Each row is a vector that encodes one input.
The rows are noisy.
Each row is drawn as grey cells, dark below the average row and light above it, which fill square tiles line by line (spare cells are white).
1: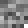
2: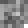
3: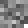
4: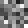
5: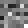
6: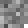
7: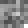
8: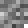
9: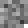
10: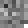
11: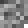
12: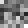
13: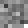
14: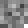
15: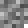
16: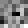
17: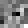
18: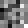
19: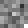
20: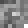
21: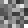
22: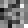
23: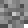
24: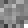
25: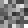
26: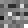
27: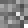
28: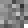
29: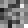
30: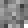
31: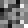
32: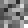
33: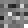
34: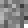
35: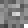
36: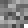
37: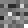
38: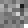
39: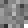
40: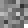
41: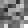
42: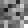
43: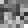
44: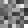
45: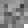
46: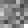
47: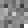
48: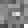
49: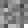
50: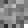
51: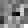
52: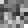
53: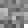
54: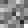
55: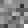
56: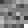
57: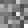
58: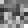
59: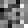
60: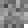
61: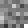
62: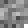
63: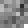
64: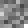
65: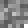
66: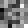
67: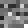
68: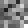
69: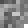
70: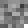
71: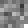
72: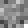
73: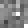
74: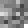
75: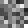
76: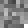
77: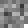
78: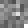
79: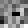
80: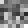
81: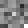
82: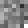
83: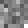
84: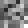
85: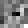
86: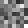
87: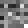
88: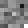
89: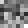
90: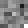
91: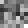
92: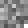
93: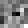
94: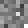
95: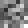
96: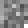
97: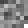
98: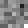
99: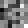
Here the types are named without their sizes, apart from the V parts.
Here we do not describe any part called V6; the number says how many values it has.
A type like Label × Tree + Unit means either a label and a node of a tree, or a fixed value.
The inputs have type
Label × Label + V6.
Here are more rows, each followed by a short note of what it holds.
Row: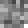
two labels
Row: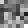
a value of V6
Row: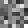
a value of V6
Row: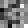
a value of V6
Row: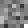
two labels
